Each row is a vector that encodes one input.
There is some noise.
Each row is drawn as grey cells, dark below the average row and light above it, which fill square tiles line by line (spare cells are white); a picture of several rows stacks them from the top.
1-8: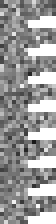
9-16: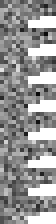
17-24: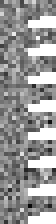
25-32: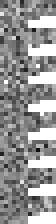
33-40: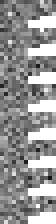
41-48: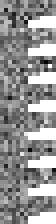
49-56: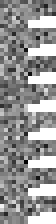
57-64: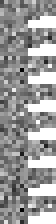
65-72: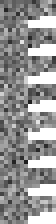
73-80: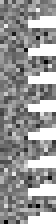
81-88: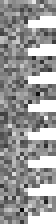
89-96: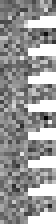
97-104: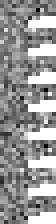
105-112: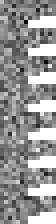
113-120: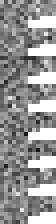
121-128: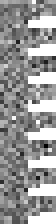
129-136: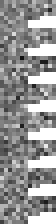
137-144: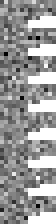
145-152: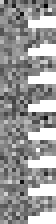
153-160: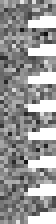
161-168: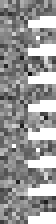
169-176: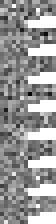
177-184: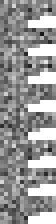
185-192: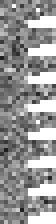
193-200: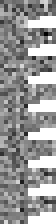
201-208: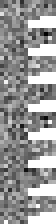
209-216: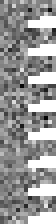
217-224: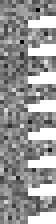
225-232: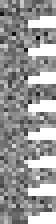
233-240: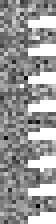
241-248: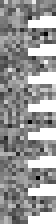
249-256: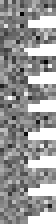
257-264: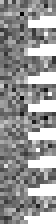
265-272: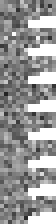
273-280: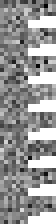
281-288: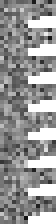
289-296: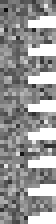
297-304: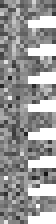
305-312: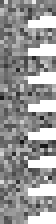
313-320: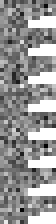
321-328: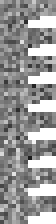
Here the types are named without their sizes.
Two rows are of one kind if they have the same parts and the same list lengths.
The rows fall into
2 kinds.
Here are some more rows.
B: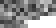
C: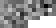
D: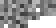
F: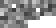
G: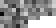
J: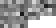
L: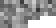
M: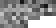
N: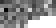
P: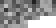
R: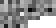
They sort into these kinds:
B, N, P
C, D, F, G, J, L, M, R

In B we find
a point on each of two circles.
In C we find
five true/false values.
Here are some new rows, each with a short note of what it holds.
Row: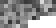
a point on each of two circles
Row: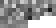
five true/false values
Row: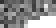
a point on each of two circles
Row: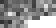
a point on each of two circles
